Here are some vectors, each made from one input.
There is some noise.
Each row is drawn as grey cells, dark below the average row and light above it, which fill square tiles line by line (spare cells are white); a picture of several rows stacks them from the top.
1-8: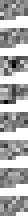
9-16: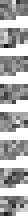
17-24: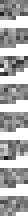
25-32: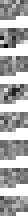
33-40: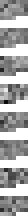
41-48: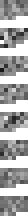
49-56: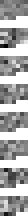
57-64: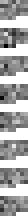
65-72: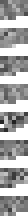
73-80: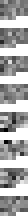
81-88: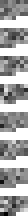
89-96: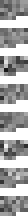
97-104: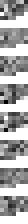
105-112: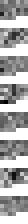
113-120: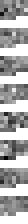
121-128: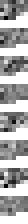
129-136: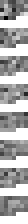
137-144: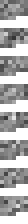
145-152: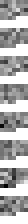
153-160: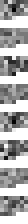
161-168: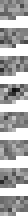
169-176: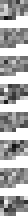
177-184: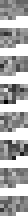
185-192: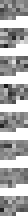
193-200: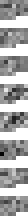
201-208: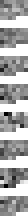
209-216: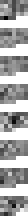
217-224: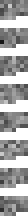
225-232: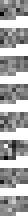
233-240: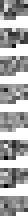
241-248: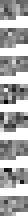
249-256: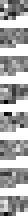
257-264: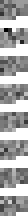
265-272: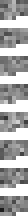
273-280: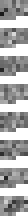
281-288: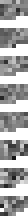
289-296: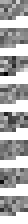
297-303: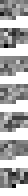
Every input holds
either a point on a 20-point circle, a point on a 3-point line and a point on a 4-point line, or a node of a 16-node tree.
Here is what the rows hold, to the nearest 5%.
About 70% of them hold a point on a 20-point circle, a point on a 3-point line and a point on a 4-point line. The rest hold a node of a 16-node tree.
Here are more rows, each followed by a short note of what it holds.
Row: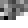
a node of a 16-node tree
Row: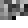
a node of a 16-node tree
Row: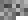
a point on a 20-point circle, a point on a 3-point line and a point on a 4-point line
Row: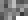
a point on a 20-point circle, a point on a 3-point line and a point on a 4-point line
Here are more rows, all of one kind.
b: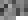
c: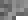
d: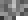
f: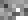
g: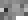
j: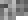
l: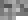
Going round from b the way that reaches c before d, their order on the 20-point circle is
b, g, c, l, f, j, d.
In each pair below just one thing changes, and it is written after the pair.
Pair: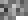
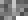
the place on the 20-point circle
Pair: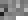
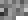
the place on the 4-point line
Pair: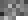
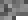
the place on the 4-point line
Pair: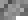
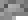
the place on the 3-point line
